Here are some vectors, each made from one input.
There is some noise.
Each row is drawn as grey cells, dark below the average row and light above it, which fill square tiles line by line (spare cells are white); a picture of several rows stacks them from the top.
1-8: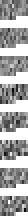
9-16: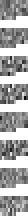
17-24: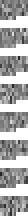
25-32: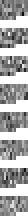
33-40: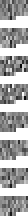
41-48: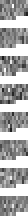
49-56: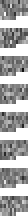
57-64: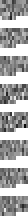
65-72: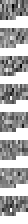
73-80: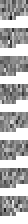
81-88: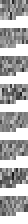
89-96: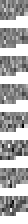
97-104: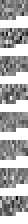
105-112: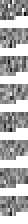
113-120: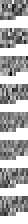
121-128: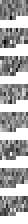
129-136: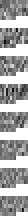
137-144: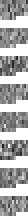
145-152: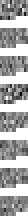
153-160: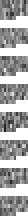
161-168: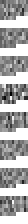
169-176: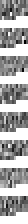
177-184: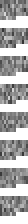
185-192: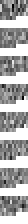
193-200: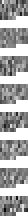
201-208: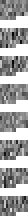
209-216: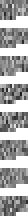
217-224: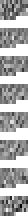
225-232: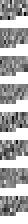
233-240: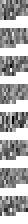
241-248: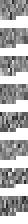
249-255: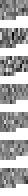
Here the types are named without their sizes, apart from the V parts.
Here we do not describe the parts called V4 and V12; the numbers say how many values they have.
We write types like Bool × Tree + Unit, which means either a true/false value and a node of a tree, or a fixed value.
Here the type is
(Bool × Bool × Bool + V4) × Label + V12.
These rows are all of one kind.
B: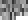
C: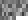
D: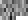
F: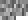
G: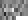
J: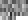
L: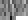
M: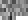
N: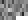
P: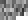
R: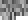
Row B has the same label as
C and R.
